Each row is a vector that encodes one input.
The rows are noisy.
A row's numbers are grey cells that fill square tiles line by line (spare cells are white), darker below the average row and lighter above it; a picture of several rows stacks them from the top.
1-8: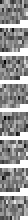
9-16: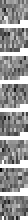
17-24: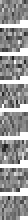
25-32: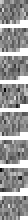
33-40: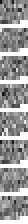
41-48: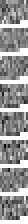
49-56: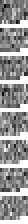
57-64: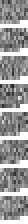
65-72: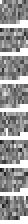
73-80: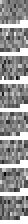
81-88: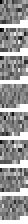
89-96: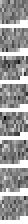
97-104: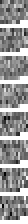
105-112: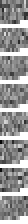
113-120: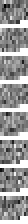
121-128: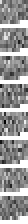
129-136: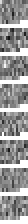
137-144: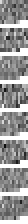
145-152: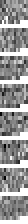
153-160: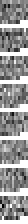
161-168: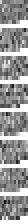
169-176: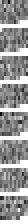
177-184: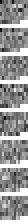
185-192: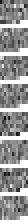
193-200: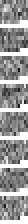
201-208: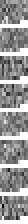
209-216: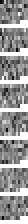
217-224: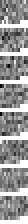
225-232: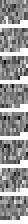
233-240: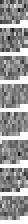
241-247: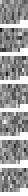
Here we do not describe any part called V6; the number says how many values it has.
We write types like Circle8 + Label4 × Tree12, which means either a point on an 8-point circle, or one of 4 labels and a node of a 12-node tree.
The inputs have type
Line7 × (Tree10 + V6) + Line8.
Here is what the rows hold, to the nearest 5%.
About 75% of them hold a point on a 7-point line, together with either a node of a 10-node tree, or a value of V6. The rest hold a point on an 8-point line.
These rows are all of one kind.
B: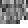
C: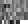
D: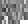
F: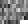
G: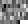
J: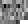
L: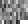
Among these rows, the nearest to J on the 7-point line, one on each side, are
B and D.
